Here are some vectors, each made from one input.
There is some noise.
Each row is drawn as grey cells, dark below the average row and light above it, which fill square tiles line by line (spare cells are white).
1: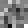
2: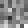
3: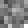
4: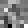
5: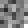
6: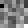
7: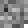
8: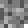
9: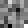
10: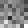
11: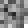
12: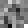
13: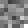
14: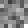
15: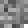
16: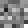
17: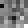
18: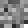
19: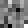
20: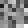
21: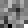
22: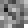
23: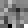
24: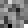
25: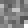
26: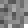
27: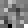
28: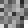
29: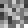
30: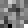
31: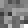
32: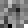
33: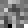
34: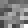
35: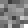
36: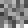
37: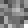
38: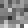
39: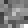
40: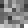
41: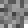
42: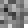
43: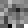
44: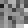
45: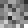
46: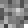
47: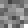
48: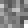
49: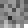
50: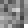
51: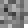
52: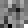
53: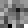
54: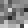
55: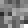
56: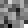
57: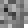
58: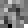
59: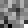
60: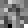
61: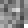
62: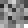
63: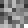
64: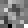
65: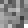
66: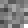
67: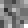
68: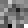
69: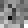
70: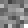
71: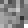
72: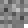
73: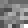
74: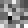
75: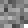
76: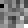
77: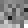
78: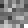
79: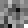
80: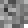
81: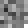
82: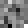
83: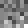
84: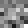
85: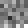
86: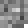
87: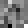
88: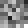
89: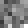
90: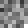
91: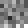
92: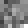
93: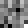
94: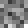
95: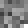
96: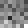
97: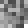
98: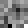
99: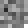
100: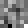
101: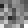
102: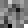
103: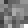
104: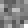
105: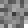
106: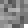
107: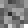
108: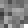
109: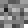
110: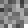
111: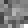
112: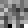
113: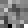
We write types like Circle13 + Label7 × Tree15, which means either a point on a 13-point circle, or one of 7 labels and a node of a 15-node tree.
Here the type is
Circle9 + Line5 + Line7.
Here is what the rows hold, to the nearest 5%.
About 50% of them hold a point on a 9-point circle. About 25% of them hold a point on a 5-point line. The rest hold a point on a 7-point line.
